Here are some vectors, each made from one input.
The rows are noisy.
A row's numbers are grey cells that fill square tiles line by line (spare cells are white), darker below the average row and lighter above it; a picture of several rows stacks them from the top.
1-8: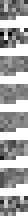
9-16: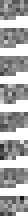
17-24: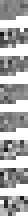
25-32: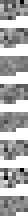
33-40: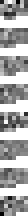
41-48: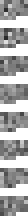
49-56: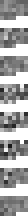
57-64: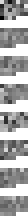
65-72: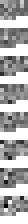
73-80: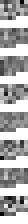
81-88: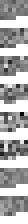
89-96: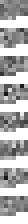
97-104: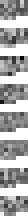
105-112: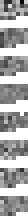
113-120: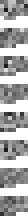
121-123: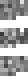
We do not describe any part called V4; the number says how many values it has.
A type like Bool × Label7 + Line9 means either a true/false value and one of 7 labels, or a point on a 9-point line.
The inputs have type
List2(Bool × V4).
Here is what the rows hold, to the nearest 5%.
All of them are lists of up to two items, each a true/false value and a value of V4: about 5% are empty, 30% hold one and 65% two.
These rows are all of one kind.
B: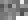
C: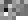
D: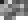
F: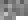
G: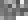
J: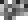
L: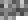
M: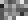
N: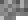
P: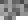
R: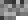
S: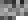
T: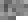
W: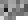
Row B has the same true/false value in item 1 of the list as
G, J and T.
